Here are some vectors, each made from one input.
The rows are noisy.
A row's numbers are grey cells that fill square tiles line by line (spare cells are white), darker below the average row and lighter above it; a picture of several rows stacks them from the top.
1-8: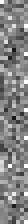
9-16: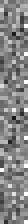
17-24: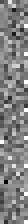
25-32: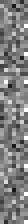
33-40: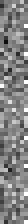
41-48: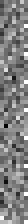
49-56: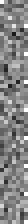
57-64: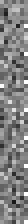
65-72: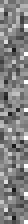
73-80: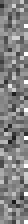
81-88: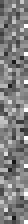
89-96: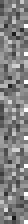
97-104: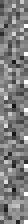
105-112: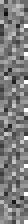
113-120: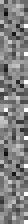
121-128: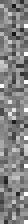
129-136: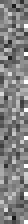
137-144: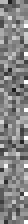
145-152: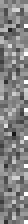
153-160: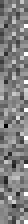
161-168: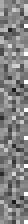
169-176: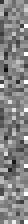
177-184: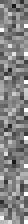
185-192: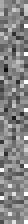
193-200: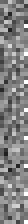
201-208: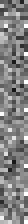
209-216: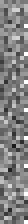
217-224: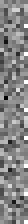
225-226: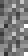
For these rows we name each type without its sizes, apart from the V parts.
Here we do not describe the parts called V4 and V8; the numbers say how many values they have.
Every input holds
either a node of a tree, or a true/false value and a value of V4, or a value of V8.
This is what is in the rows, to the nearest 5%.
About 40% of them hold a node of a tree. About 25% of them hold a true/false value and a value of V4. The rest hold a value of V8.
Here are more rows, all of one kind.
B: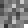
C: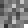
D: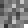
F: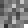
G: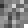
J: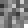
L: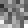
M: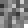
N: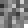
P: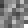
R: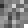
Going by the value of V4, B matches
C, D and F.
